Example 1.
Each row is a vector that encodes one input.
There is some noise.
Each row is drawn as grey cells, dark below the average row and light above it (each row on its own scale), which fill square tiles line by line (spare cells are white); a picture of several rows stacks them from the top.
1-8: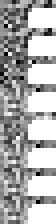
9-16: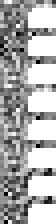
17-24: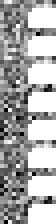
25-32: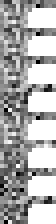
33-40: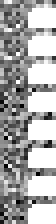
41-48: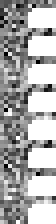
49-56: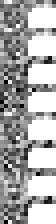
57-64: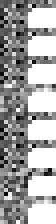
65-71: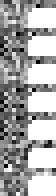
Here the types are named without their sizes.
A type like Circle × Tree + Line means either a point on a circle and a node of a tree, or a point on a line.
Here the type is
Label.
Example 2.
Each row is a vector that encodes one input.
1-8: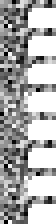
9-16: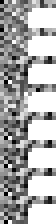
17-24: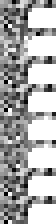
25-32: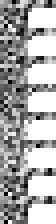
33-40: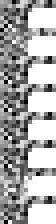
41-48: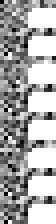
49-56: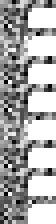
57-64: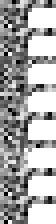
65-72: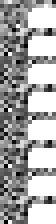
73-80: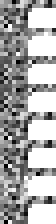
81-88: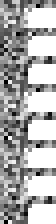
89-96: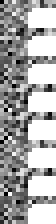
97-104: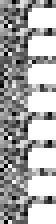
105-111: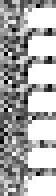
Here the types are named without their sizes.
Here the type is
Label.
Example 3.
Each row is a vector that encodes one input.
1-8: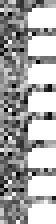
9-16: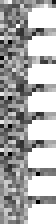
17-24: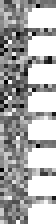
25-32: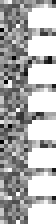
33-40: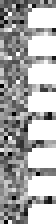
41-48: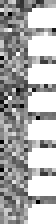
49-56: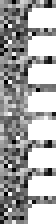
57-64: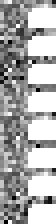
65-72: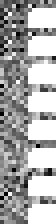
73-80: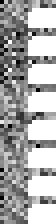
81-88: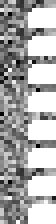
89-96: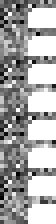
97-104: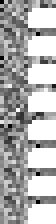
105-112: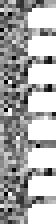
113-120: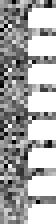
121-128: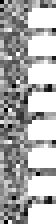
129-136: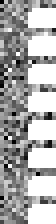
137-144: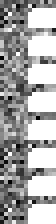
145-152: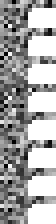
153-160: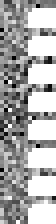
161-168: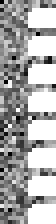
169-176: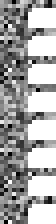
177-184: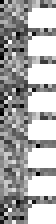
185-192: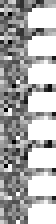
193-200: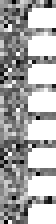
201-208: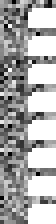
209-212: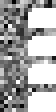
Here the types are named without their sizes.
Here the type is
Label.
